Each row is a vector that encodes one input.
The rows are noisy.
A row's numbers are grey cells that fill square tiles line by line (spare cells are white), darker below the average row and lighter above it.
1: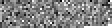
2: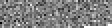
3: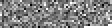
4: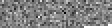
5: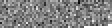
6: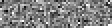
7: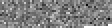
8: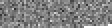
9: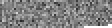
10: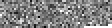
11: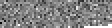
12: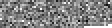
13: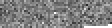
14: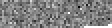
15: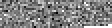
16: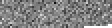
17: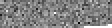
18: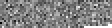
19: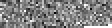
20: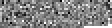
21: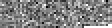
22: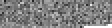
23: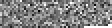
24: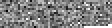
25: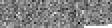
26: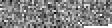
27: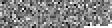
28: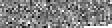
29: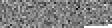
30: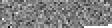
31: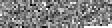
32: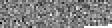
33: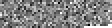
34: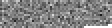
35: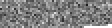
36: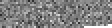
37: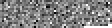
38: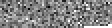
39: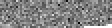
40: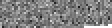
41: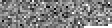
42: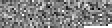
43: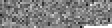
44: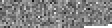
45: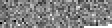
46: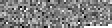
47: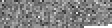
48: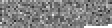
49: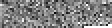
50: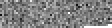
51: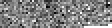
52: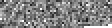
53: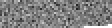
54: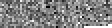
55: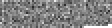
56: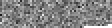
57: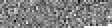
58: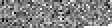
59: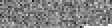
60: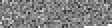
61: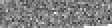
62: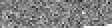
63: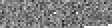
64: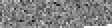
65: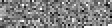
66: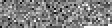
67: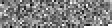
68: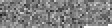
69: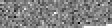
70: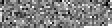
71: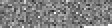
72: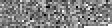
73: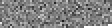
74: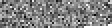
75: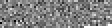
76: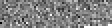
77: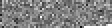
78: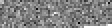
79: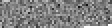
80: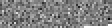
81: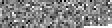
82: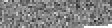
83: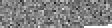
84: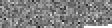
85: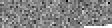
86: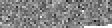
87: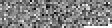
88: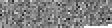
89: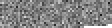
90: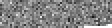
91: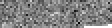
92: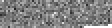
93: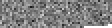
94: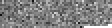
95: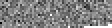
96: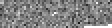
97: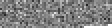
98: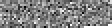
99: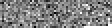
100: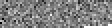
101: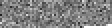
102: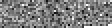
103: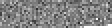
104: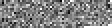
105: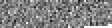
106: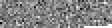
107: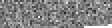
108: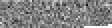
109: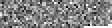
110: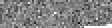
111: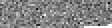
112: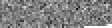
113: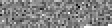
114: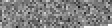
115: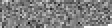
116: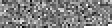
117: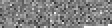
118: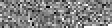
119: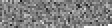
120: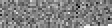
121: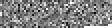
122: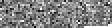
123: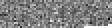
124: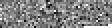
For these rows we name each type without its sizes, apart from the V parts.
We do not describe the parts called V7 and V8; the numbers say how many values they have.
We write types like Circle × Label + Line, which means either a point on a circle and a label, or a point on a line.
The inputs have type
Bool × (Tree + Unit) + V7 × V8.
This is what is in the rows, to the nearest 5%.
About 65% of them hold a true/false value, together with either a fixed value, or a node of a tree. The rest hold a value of V7 and a value of V8.
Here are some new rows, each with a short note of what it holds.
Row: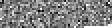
a value of V7 and a value of V8
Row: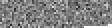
a node of a tree and a true/false value
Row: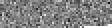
a node of a tree and a true/false value
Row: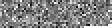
a value of V7 and a value of V8
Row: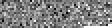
a value of V7 and a value of V8
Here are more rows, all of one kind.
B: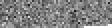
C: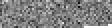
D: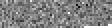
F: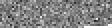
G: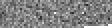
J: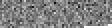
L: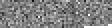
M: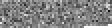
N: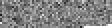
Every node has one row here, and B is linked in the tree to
F.
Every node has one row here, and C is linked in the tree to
G.
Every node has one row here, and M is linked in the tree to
G and N.
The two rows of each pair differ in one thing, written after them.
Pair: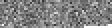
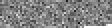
the true/false value
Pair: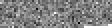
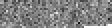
the node of the tree
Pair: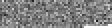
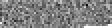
the true/false value
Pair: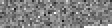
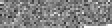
the node of the tree
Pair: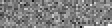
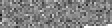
the true/false value
